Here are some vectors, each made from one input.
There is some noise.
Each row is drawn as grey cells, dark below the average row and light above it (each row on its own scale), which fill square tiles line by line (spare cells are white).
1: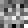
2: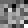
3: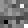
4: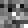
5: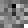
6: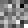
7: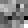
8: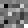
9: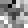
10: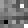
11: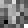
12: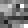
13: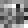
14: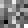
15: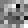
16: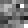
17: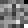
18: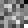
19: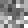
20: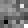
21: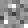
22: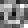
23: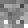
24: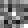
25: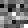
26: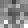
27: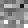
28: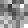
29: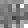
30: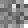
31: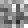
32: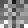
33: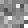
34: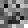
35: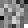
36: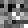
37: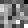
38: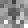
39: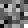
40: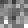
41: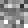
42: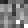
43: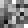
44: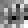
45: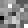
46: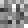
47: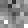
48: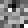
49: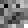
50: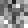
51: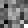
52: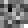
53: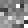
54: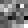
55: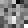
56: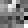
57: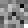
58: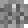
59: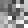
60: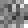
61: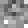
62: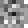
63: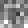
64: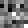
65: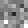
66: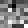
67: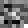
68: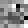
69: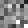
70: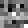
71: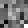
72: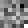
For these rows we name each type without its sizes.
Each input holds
a point on a line, together with either a fixed value, or four true/false values.
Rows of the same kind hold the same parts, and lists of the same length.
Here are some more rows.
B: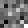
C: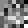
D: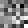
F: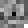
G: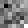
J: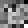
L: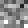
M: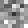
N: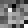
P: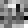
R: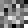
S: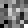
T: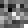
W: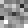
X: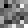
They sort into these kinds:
B, C, D, F, G, J, L, M, N, P, R, S, W, X
T

